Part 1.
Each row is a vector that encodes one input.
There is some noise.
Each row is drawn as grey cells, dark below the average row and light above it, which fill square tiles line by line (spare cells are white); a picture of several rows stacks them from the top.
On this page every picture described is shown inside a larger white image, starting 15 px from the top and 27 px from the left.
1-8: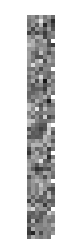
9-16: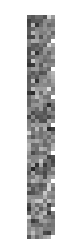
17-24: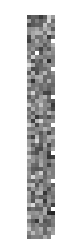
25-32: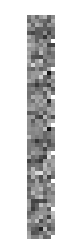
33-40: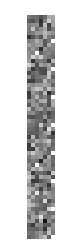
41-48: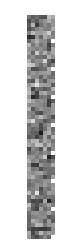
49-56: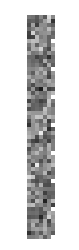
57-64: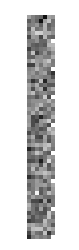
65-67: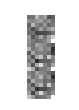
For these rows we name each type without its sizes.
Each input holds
a point on a line, together with either a fixed value, or three true/false values.
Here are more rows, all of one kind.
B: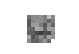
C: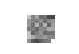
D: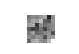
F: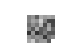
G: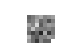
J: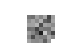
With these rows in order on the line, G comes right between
C and J.
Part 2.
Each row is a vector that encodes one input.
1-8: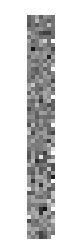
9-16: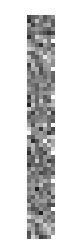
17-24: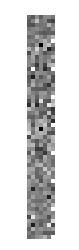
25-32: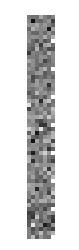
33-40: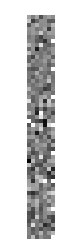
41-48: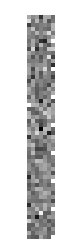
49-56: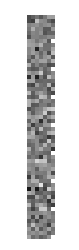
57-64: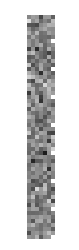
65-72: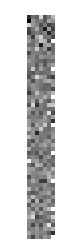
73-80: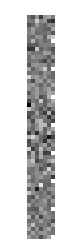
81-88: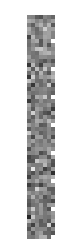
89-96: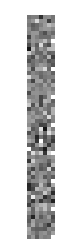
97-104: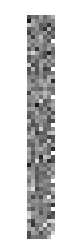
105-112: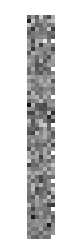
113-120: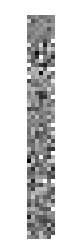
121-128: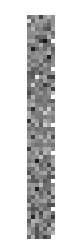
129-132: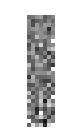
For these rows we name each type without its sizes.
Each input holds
a list of points on a circle.
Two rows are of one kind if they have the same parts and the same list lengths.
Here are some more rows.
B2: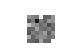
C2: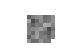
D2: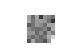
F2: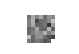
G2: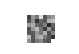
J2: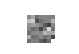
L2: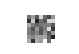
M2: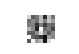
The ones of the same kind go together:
B2, F2, G2, J2, L2
C2, D2
M2

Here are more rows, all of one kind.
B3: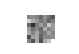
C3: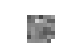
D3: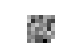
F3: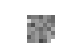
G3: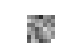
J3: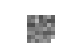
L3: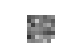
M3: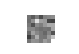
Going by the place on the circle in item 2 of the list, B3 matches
F3 and M3.
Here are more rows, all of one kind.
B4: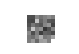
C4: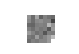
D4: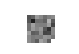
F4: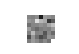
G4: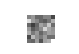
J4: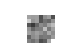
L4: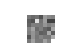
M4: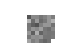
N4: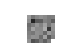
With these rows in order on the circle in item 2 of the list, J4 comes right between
C4 and G4.
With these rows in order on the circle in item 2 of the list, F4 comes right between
D4 and M4.
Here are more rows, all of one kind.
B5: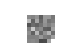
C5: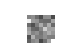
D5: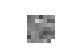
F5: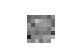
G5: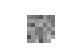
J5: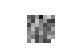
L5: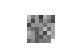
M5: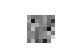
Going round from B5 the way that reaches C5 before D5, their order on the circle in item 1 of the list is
B5, C5, G5, F5, D5, J5, L5, M5.
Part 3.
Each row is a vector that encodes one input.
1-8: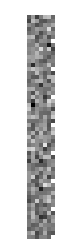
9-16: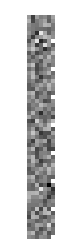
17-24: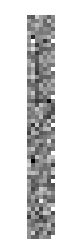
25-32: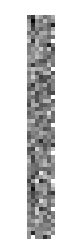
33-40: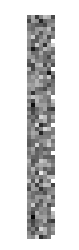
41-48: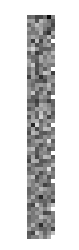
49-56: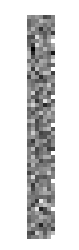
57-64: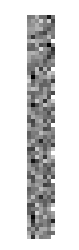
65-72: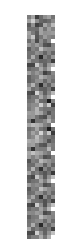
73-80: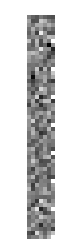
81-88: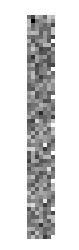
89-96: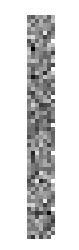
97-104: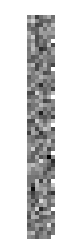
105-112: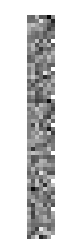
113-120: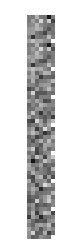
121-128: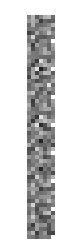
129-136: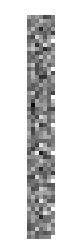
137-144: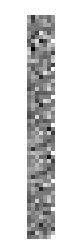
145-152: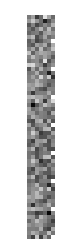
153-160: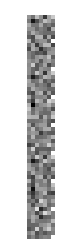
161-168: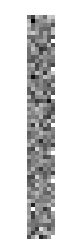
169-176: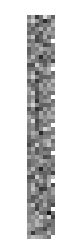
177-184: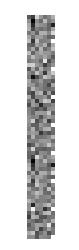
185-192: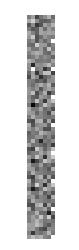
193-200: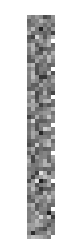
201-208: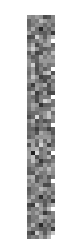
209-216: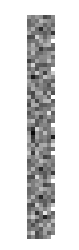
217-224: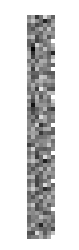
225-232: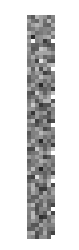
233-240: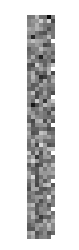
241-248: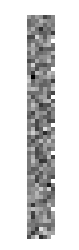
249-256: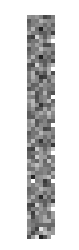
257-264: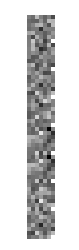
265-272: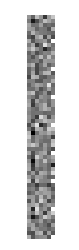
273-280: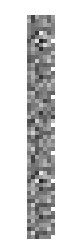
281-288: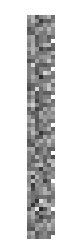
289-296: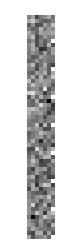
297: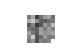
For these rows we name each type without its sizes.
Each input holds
either a point on a circle, or a fixed value, or a node of a tree.
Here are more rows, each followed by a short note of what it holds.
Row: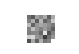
a fixed value
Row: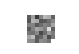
a node of a tree
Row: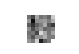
a point on a circle
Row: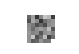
a node of a tree
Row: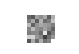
a fixed value
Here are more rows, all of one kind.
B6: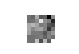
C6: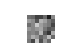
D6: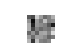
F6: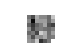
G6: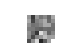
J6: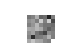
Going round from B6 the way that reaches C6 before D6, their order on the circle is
B6, C6, G6, F6, D6, J6.
